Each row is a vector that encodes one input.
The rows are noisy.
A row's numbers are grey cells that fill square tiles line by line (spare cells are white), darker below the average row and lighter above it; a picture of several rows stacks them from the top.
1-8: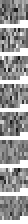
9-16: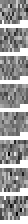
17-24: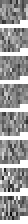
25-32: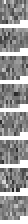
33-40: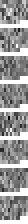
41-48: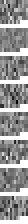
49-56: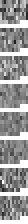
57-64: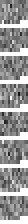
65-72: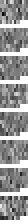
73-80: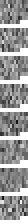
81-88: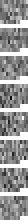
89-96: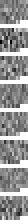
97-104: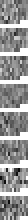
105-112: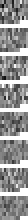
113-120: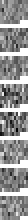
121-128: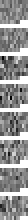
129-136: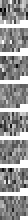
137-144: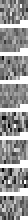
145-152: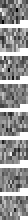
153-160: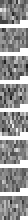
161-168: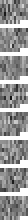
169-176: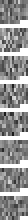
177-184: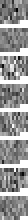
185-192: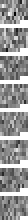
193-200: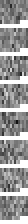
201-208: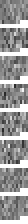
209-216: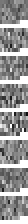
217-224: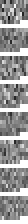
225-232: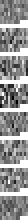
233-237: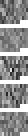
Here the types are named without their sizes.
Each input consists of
a list of items, each either a point on a circle, or a point on a line.
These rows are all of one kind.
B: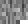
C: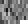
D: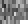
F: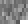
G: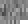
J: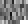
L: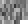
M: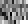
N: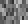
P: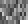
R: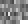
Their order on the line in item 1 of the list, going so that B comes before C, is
R, N, D, M, G, L, B, F, P, J, C.
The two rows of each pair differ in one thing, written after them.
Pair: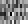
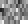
the place on the line in item 1 of the list
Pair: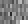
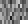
the place on the circle in item 2 of the list
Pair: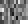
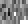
the place on the circle in item 2 of the list
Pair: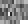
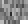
the place on the circle in item 2 of the list
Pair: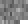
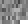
the place on the line in item 1 of the list
